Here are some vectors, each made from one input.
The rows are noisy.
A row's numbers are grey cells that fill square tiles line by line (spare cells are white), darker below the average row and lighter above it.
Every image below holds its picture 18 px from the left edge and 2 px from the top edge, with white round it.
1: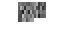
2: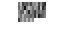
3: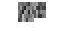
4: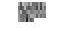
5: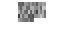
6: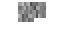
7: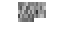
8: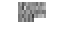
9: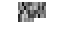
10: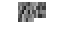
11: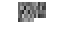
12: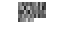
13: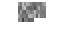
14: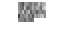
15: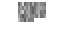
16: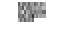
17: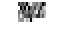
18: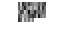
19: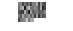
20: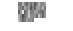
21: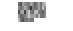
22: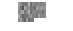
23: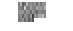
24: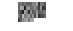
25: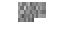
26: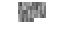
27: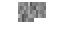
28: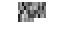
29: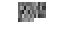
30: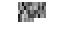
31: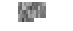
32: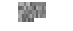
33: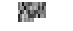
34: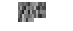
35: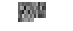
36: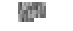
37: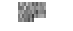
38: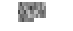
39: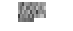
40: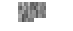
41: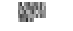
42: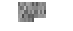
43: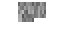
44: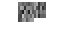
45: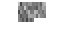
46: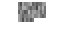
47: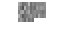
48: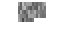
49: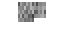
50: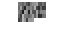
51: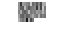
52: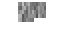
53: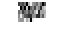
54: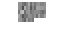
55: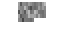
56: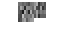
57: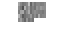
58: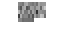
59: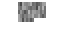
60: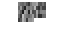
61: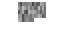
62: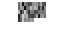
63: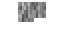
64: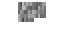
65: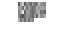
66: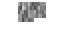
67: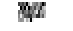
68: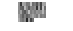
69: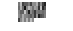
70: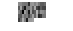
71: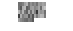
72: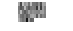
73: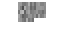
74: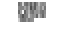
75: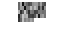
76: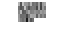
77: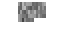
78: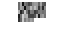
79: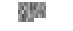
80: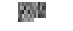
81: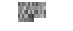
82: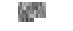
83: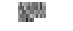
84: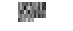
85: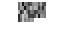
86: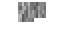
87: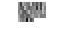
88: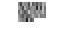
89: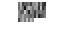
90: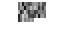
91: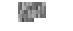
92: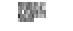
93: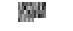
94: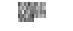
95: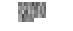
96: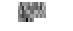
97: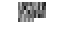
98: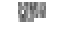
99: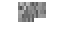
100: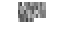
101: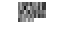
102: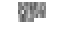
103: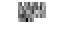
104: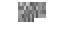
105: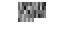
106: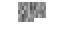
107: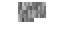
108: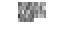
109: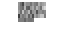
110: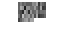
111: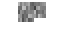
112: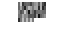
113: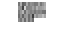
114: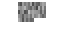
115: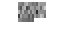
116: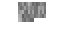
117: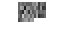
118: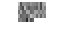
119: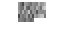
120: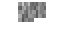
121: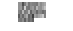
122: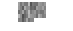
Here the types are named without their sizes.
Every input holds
a list of points on a line.
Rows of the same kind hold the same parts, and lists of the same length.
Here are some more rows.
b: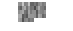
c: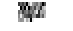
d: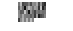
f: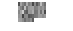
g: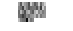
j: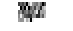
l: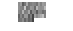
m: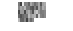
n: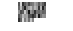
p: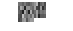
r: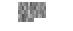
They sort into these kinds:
b, f, g, l, m, r
c, j
d, n, p

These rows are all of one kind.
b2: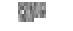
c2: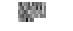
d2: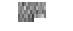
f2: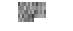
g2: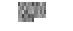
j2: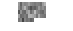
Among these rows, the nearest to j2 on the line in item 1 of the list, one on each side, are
b2 and c2.
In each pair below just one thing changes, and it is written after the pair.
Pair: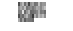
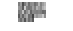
the place on the line in item 2 of the list
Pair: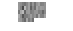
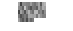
the place on the line in item 1 of the list
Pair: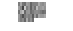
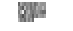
the place on the line in item 2 of the list
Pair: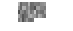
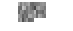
the place on the line in item 2 of the list
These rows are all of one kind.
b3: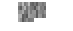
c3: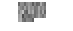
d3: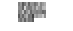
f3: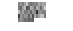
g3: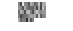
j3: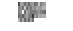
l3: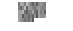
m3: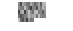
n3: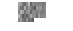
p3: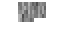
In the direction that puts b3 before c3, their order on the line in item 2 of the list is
g3, j3, m3, d3, n3, f3, b3, l3, p3, c3.
